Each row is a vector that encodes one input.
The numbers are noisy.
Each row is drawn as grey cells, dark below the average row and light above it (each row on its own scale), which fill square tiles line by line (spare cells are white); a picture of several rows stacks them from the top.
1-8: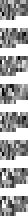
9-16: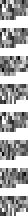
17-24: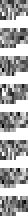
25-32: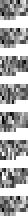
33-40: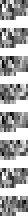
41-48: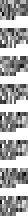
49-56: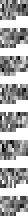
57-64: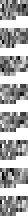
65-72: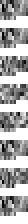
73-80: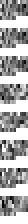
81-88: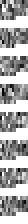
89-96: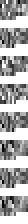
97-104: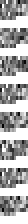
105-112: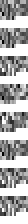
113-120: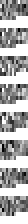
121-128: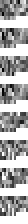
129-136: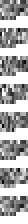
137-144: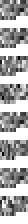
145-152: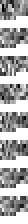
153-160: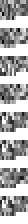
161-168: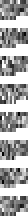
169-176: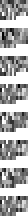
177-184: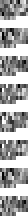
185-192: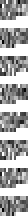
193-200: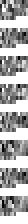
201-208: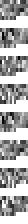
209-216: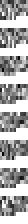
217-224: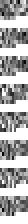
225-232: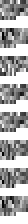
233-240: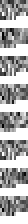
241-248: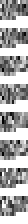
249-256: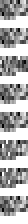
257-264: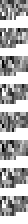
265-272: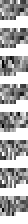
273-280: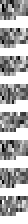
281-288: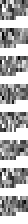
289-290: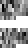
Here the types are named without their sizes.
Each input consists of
three true/false values.
